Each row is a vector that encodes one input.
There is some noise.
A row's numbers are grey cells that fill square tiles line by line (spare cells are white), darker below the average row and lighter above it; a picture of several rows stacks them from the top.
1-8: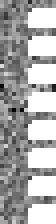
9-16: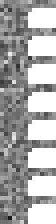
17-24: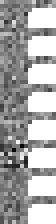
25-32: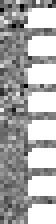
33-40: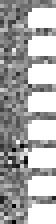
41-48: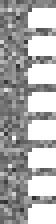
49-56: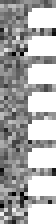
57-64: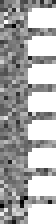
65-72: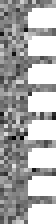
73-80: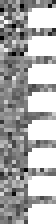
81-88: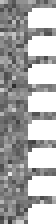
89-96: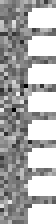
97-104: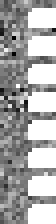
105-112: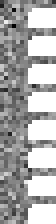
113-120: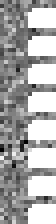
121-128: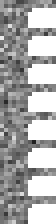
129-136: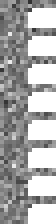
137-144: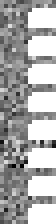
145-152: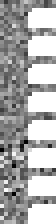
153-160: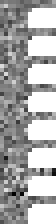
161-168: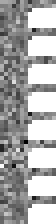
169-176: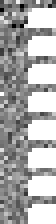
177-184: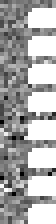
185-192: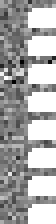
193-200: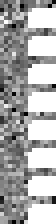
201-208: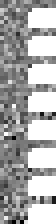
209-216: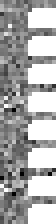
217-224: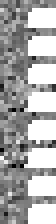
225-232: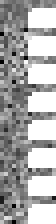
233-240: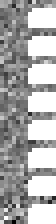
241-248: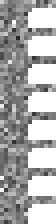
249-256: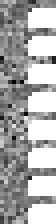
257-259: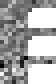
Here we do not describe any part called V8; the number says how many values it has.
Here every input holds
either a fixed value, or one of 6 labels and a value of V8, or a point on each of two 3-point lines.
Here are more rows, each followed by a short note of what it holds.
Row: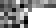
a fixed value
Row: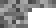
one of 6 labels and a value of V8
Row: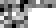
a point on each of two 3-point lines
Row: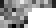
a point on each of two 3-point lines
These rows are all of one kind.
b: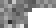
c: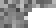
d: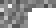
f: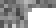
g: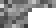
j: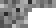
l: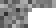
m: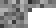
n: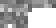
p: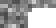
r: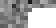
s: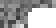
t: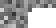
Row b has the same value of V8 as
d, n and t.
